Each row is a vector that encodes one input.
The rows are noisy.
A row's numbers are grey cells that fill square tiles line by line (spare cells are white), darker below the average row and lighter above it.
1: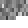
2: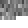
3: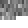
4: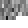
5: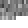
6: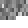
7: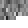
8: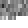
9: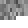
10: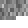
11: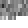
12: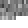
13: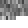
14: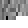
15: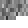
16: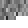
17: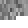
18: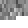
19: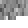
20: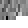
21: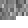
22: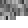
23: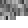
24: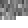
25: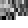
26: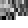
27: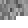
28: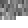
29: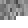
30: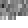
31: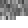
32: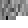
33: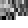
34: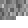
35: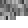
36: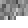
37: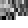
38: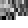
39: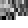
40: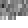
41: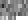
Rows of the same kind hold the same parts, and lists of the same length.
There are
3 kinds of row.
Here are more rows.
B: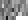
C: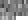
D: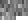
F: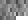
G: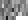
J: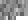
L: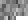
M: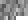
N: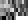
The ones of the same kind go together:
B, F, G, J, L, M
C, D
N

